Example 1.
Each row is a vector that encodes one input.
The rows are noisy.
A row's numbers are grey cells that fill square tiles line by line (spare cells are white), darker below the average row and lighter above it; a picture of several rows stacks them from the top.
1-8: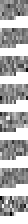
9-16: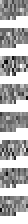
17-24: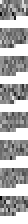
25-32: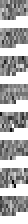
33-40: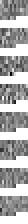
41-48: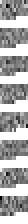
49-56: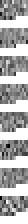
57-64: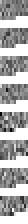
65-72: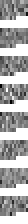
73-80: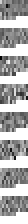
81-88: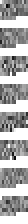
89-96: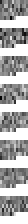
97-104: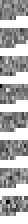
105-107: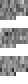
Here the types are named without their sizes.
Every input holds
either a label, or a point on a line.
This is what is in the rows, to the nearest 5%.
About 55% of them hold a label. The rest hold a point on a line.
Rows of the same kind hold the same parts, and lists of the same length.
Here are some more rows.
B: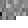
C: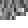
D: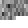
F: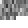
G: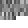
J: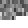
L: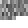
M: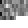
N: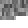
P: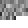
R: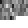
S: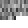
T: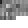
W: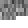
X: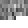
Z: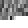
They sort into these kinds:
B, G, M, P, R, S, T, X, Z
C, D, F, J, L, N, W

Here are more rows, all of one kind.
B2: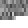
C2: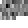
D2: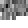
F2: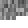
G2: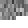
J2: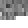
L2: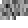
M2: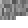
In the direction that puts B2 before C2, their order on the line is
M2, L2, B2, J2, F2, C2, G2, D2.
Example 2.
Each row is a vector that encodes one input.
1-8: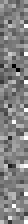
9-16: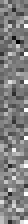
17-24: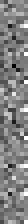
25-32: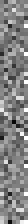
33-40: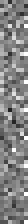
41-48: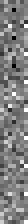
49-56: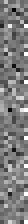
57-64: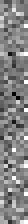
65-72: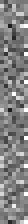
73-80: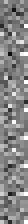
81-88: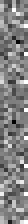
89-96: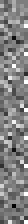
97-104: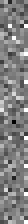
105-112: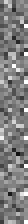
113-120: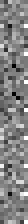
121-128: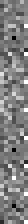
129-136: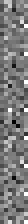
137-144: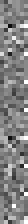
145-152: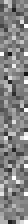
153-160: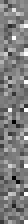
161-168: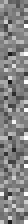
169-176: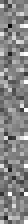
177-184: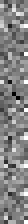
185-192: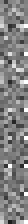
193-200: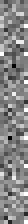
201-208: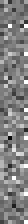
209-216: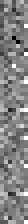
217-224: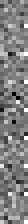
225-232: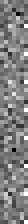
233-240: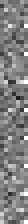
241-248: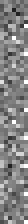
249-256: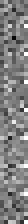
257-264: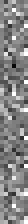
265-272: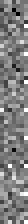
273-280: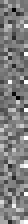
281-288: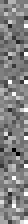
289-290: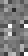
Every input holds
one of 7 labels and a true/false value.
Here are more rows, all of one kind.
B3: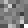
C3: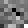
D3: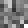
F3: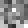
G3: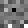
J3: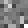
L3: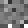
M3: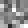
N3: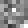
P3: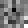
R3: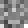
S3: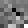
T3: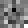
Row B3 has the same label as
D3 and J3.
